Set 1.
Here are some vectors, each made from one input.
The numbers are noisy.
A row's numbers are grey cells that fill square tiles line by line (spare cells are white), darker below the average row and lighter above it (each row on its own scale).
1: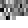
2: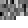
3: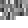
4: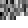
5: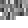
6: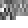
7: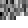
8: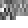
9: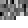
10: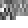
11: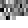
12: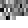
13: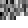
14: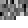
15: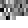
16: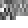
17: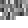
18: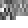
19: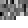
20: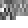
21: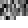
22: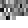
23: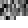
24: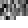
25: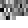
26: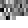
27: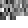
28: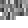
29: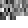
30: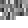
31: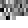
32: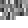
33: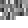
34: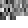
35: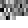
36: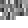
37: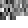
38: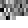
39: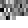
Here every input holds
a point on a 7-point line.
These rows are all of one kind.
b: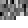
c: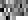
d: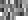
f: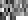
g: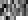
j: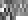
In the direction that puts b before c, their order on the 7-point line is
j, f, b, g, c, d.
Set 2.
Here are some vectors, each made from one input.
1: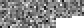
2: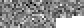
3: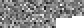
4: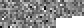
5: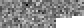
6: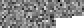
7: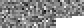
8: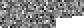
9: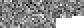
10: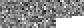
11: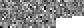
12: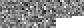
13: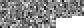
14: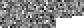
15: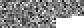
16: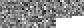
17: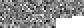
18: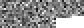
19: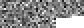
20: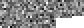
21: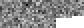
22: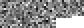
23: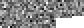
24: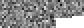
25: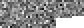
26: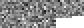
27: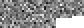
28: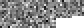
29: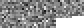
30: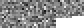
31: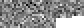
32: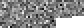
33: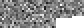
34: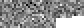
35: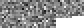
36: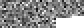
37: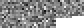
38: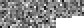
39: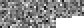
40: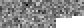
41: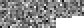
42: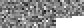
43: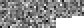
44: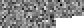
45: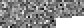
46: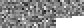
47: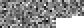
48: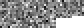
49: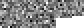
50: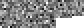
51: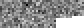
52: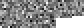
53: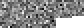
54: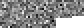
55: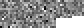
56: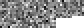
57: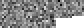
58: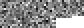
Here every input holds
a point on an 11-point line.
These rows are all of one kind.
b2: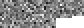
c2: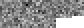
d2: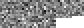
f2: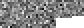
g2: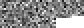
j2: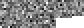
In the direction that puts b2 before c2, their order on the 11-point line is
g2, b2, c2, d2, j2, f2.
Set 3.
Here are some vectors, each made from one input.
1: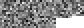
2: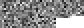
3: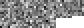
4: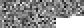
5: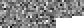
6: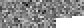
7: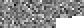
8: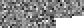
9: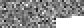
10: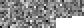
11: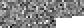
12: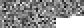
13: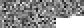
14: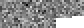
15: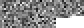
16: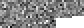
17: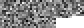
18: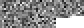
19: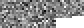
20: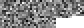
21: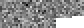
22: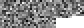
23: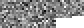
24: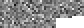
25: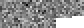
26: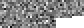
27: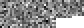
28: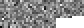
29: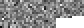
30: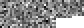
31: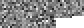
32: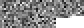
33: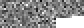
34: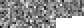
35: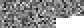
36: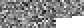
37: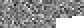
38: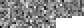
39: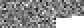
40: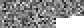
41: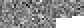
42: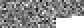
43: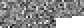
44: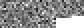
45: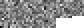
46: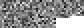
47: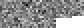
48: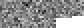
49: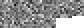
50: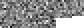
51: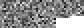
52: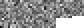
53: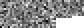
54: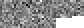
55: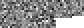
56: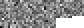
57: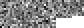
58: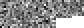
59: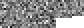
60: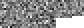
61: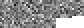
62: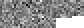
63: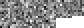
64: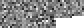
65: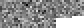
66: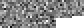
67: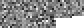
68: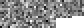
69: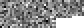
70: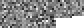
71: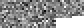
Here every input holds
a point on a 13-point line.
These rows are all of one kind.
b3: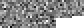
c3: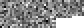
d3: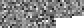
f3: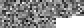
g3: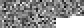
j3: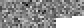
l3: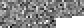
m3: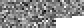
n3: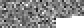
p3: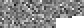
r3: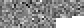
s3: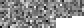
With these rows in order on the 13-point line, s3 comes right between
c3 and p3.
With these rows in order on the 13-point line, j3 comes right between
m3 and r3.
